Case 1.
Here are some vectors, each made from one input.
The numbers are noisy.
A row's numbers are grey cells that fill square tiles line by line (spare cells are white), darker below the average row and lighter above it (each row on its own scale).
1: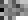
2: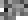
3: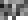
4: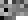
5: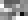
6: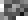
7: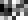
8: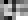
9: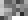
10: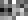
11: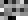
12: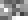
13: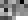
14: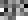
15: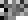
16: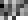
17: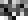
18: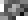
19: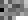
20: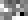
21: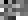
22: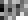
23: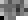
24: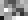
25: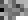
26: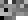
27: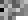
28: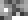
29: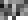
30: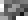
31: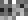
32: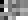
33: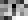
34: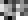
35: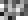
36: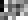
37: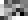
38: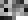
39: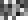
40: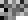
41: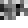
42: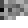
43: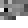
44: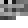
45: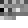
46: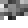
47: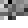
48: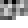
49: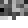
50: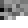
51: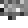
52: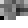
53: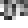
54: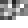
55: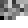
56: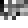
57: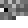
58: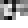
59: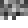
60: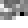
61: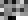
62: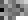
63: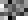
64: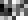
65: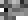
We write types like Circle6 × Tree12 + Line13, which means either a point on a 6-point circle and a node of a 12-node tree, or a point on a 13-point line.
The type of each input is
Bool × Bool × Bool × Bool × Tree8.
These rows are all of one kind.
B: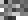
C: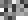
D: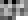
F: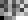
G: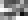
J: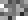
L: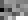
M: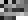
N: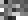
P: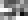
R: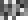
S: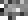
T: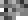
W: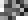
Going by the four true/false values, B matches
N, R, T and W.
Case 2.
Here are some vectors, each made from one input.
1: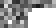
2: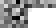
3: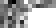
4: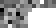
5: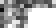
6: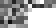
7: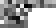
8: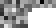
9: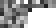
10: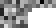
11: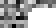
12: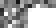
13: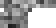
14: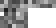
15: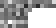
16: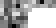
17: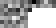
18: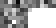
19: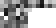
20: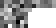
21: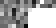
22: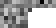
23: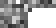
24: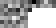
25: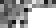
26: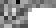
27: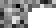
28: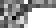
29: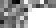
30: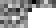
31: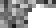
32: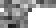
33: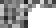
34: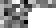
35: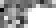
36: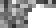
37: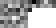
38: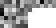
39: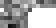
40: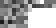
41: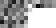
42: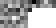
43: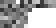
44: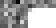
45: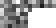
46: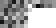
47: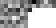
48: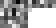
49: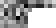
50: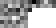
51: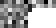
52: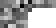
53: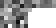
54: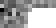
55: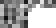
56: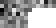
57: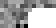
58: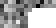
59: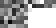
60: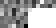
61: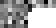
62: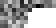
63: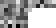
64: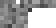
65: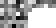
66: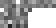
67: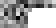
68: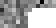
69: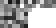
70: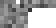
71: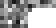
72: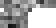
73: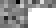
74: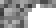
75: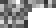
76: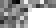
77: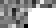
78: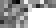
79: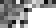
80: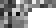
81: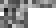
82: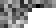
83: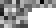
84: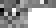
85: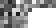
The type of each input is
Label7 × Label11 + Unit.
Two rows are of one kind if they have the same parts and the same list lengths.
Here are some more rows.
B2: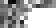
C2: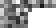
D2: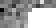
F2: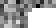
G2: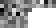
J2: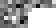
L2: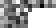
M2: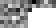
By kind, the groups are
B2, C2, D2, F2, G2, J2, L2
M2

